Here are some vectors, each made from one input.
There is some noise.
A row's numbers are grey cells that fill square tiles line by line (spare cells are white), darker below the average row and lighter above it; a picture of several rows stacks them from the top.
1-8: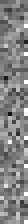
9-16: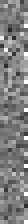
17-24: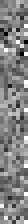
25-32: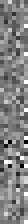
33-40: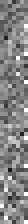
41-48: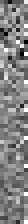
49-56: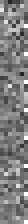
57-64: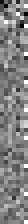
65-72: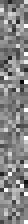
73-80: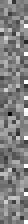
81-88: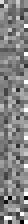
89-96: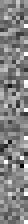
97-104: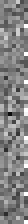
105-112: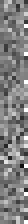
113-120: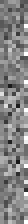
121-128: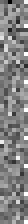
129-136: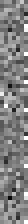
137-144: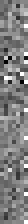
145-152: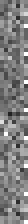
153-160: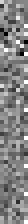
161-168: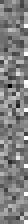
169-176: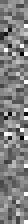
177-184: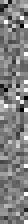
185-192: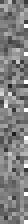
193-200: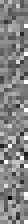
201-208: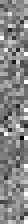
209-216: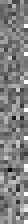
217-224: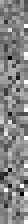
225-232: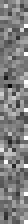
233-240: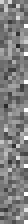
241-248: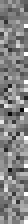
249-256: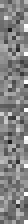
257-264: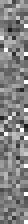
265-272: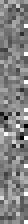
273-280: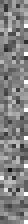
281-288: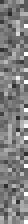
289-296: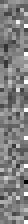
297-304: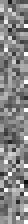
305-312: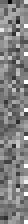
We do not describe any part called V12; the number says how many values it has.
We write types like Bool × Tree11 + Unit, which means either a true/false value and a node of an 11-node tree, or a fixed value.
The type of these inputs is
Label5 + Line7 + Line8 × List2(V12).
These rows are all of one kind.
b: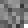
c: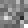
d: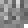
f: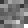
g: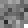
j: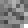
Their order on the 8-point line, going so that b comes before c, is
d, b, c, g, j, f.
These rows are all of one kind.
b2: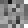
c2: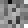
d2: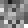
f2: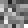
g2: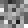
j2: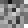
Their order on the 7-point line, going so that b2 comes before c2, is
b2, c2, j2, g2, d2, f2.
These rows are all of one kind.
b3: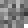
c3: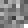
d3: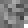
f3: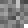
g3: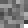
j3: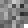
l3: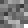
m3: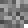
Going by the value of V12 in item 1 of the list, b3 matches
d3 and j3.
